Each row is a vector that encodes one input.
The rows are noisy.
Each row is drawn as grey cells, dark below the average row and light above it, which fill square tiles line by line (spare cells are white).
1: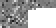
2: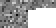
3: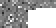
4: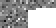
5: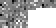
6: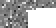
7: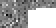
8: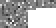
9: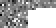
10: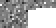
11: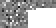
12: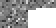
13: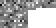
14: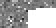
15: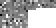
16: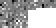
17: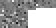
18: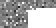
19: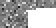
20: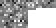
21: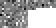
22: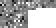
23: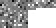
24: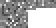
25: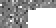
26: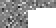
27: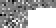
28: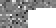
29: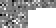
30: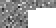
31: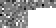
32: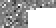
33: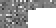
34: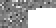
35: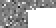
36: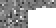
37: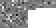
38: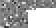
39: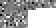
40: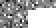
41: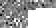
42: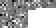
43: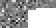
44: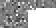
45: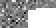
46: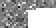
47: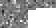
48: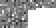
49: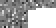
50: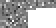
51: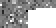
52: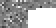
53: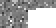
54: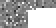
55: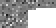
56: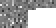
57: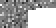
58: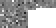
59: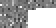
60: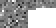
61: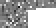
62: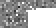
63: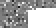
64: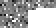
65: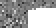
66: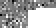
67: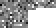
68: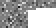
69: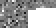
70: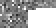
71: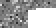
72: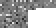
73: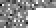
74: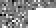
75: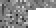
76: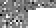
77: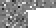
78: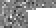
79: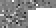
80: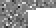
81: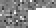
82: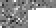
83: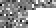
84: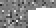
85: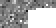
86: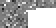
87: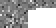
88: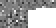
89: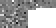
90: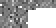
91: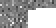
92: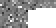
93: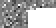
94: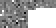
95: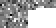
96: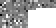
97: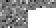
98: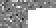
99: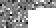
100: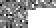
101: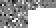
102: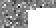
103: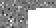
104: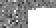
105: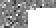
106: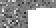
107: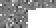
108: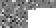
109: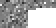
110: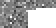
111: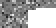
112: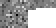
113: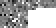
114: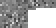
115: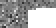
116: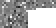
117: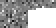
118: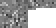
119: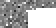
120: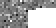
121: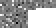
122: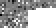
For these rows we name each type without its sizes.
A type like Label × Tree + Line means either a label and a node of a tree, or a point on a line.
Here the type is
(Circle + Unit) × Tree + Line × Line.
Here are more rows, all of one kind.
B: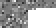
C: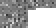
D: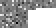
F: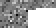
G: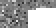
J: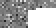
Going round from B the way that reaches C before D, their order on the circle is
B, G, C, D, J, F.
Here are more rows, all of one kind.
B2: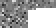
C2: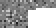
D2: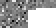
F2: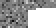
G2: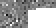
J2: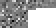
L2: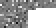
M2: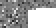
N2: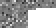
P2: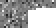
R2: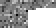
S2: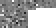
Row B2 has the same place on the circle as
D2, F2, J2 and N2.
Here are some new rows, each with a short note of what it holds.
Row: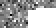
a point on each of two lines
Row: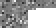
a point on a circle and a node of a tree
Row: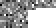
a point on each of two lines
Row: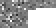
a point on a circle and a node of a tree
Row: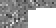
a point on a circle and a node of a tree
